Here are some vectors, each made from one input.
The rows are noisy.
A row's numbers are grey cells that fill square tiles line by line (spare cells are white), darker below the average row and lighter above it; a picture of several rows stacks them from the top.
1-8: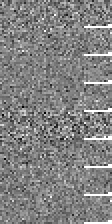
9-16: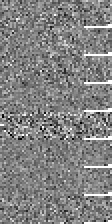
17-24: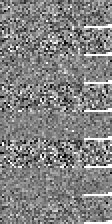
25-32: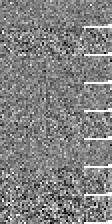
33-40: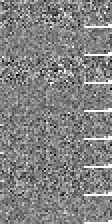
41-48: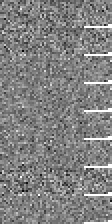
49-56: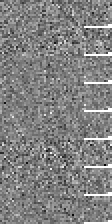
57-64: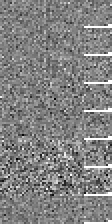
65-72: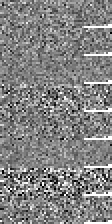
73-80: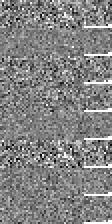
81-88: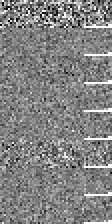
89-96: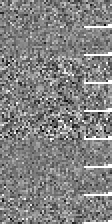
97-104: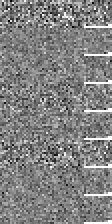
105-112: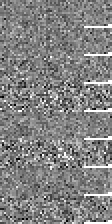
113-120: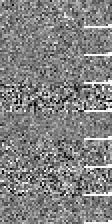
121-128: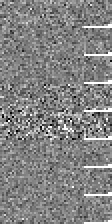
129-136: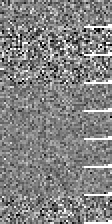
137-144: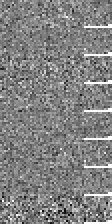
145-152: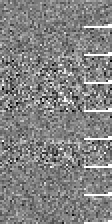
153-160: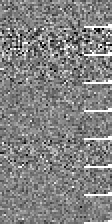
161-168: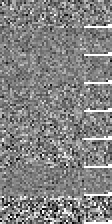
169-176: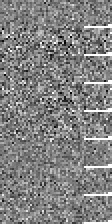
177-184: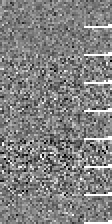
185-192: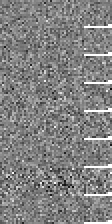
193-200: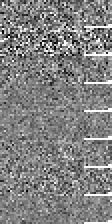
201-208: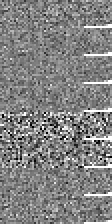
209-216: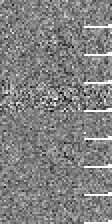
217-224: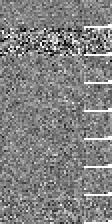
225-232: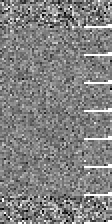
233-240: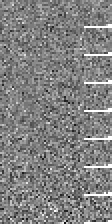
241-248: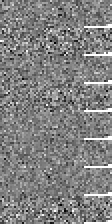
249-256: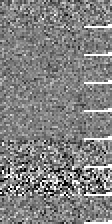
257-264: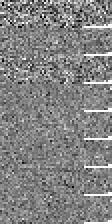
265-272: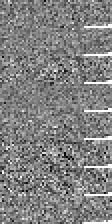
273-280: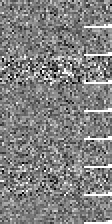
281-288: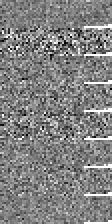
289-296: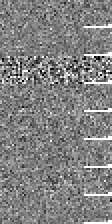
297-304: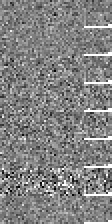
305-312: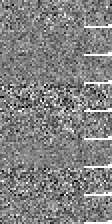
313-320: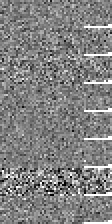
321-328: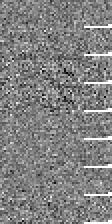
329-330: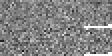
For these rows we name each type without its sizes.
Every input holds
either a point on a circle and a true/false value, or a fixed value.
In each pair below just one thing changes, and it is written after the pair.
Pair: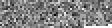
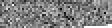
the true/false value
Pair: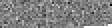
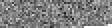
the place on the circle
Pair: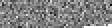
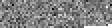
the true/false value
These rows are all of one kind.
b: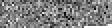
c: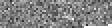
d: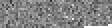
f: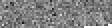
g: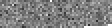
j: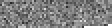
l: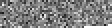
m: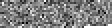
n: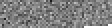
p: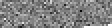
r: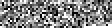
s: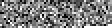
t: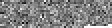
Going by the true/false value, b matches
g and p.
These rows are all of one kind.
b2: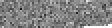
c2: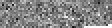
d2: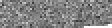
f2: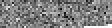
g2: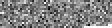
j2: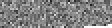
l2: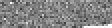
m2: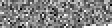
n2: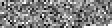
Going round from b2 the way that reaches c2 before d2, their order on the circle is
b2, l2, c2, d2, n2, j2, g2, f2, m2.
